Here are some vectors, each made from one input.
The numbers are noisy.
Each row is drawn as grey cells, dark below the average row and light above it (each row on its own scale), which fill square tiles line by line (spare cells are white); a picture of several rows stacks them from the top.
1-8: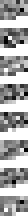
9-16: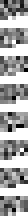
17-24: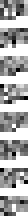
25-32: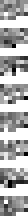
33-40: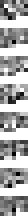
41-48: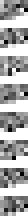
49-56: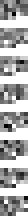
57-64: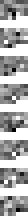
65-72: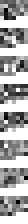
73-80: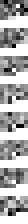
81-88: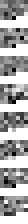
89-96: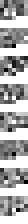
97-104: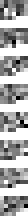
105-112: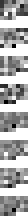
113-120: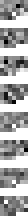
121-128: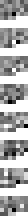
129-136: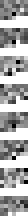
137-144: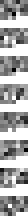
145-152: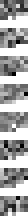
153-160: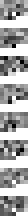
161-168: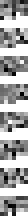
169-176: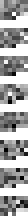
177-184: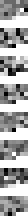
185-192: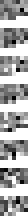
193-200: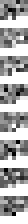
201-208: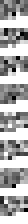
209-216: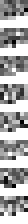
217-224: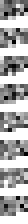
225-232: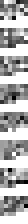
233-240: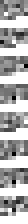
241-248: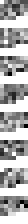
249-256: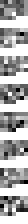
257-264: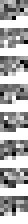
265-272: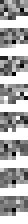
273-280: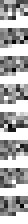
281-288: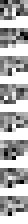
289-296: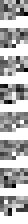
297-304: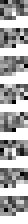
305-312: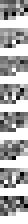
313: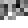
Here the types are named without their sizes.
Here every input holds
a point on each of two lines.
